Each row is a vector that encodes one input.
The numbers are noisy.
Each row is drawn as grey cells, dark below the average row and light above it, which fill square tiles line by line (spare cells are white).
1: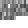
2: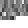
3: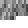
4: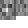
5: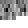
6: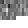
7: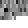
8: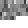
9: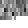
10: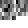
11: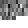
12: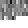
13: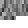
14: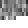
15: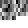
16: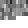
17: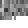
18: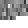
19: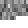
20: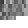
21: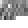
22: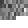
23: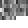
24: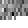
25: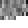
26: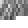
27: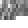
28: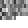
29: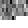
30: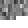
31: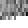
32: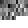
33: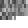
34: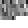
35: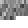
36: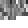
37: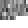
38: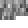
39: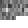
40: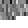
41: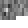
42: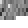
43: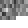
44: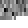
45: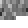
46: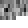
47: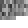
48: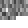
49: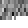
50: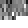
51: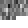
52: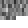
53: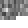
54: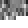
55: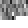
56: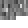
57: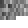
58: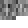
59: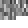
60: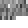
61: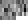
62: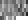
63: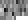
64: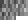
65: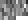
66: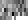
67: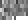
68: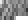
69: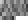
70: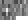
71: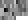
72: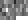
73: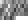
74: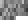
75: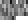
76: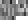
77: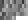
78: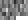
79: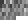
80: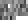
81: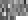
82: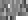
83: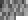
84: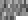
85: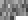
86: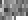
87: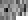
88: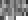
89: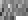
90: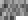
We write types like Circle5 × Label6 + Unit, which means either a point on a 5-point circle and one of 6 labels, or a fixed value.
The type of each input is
Bool × Line5 + Line6.
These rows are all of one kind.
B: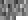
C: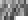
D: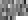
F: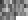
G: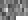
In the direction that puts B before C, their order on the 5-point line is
B, G, C, F, D.
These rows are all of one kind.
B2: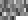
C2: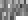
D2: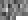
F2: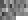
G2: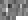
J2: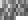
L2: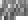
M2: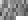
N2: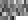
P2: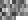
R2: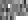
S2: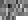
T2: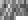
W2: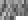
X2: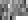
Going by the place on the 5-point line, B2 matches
C2, F2, N2 and P2.
